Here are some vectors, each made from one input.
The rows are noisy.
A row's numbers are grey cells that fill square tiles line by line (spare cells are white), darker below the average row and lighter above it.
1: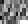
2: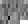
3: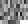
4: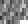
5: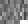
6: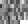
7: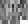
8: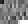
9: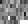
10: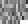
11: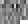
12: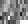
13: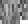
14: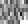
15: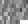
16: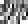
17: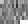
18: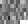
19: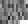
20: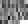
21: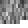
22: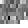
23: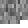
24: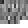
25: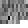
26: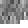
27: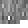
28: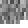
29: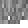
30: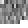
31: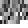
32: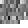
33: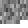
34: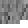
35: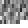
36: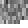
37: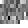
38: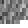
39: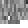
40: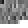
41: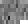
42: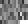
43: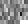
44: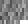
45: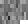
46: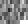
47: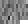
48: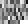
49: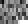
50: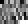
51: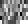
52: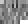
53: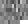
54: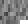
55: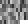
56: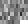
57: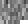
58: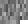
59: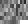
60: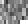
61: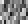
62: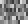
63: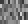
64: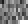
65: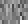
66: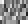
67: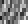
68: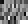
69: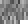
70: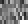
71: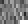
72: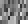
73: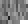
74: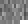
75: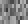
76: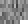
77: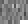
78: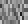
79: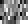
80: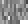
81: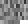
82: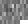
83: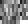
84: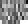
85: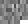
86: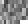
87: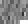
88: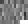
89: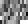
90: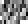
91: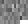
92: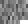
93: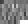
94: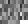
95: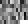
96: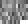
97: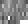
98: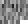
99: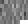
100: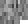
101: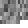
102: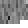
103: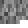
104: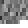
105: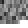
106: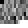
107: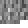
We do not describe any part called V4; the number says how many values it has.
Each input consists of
a true/false value, together with either a point on a 6-point line, or a value of V4.
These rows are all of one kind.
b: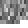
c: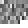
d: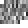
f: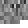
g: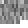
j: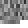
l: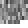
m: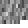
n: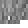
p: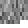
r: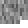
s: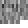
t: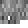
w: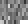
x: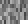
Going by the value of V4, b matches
g, r, s and x.
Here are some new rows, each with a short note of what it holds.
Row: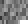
a point on a 6-point line and a true/false value
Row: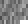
a point on a 6-point line and a true/false value
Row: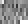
a true/false value and a value of V4
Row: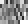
a true/false value and a value of V4
